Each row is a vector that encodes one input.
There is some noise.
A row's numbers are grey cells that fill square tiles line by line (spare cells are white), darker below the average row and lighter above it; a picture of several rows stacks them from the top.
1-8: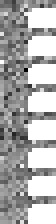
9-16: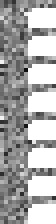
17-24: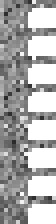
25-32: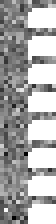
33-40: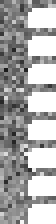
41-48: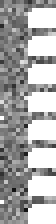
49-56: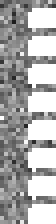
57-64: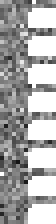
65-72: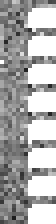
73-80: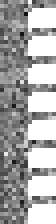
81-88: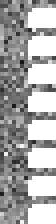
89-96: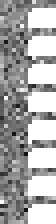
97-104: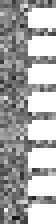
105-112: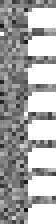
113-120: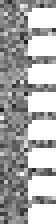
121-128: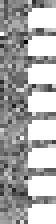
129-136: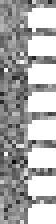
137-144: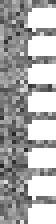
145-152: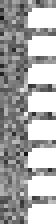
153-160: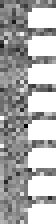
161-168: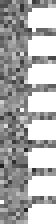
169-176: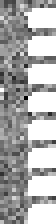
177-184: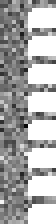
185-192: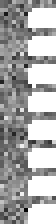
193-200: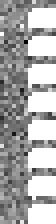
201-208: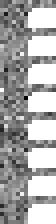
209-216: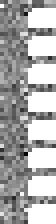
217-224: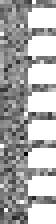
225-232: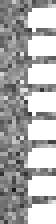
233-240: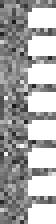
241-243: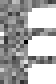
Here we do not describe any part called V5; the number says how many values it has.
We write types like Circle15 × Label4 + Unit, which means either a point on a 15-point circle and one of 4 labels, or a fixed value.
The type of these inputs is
(Bool × Circle6 + Unit) × V5 + Circle10 × Line6.
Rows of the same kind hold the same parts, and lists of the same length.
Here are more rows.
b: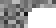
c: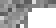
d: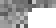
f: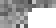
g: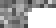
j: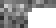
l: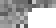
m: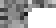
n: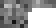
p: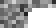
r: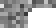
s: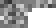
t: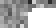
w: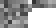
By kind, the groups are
b, m, p, r, w
c, d, f, l, t
g, j, n, s

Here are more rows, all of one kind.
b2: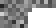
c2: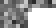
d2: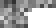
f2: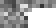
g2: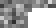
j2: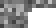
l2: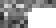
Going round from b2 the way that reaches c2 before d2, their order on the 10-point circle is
b2, c2, l2, j2, g2, d2, f2.
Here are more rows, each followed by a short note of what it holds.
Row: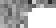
a value of V5
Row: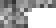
a point on a 10-point circle and a point on a 6-point line
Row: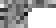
a point on a 6-point circle, a true/false value and a value of V5
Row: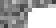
a point on a 6-point circle, a true/false value and a value of V5
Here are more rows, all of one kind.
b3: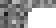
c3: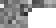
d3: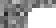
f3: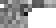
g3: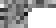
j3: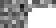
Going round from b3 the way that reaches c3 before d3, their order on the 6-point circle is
b3, j3, c3, f3, g3, d3.
